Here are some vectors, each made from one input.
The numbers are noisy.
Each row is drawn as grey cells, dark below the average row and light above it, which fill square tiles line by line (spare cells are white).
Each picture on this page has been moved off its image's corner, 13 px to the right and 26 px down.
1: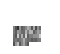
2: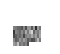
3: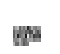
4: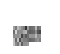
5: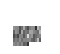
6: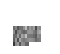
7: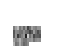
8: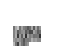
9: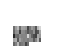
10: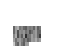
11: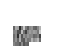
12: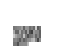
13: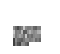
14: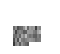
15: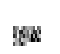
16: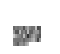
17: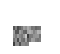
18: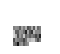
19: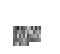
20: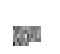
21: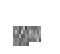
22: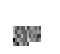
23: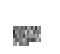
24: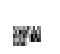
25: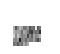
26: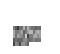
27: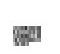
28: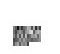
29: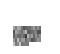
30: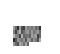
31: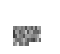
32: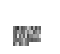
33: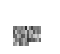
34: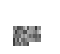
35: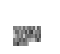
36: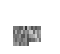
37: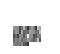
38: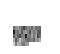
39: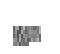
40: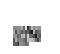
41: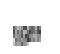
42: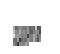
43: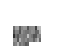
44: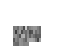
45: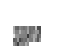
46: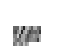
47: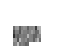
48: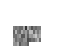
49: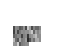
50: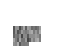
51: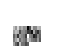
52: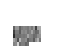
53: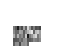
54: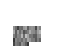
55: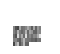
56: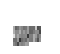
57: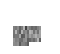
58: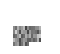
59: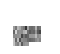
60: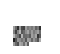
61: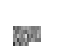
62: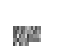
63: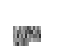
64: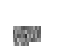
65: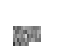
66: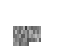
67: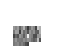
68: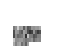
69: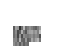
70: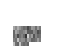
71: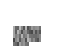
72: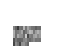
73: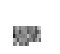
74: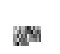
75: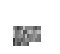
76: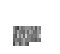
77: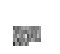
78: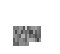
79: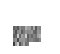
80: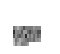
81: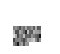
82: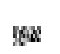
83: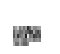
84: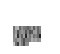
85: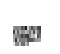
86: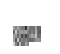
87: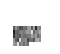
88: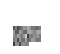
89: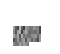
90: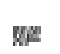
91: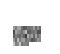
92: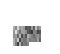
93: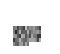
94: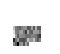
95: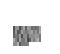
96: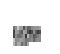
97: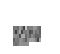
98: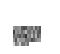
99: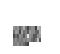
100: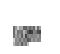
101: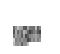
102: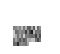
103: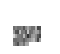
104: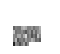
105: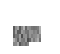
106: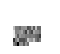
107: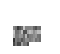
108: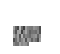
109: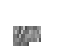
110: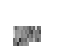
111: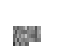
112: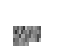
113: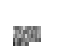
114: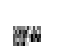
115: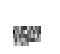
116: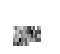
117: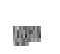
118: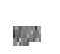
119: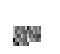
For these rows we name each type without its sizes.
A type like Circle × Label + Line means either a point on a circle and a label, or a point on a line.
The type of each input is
Bool × Bool × Bool × Bool + Unit.
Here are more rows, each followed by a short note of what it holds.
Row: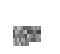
four true/false values
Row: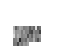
four true/false values
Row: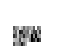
a fixed value
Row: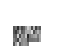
four true/false values
